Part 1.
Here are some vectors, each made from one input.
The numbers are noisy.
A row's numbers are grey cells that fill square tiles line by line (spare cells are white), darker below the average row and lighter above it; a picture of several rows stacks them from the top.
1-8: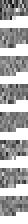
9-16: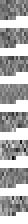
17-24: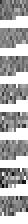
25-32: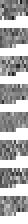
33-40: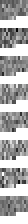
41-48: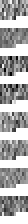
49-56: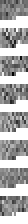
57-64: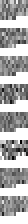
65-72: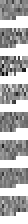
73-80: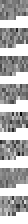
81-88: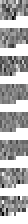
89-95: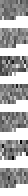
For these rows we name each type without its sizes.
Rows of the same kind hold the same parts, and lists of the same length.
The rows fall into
2 kinds.
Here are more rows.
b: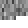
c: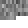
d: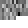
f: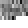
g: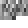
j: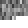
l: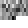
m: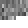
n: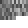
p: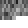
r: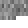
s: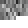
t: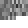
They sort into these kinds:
b, c, d, f, m, p, s
g, j, l, n, r, t

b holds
a point on a line.
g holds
a label.
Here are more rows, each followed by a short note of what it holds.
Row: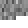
a point on a line
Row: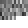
a label
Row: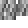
a label
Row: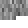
a point on a line
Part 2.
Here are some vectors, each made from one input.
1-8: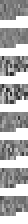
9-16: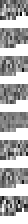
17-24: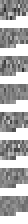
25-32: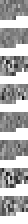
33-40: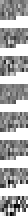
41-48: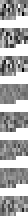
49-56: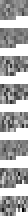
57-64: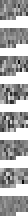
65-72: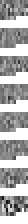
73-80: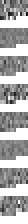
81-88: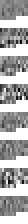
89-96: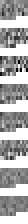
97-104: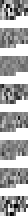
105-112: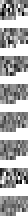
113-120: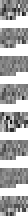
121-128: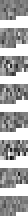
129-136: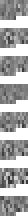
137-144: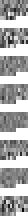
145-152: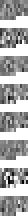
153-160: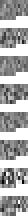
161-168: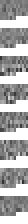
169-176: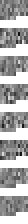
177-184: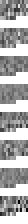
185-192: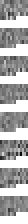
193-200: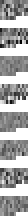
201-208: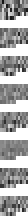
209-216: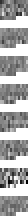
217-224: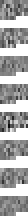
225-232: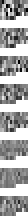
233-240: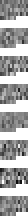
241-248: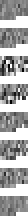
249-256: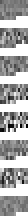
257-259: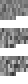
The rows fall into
2 kinds.
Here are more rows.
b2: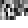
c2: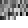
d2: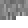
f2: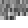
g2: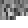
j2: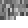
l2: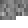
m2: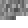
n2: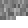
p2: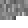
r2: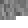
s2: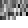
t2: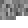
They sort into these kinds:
b2, c2, f2, g2, j2, l2, n2, r2, s2, t2
d2, m2, p2

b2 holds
a point on an 11-point line.
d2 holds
a point on each of two 3-point lines.
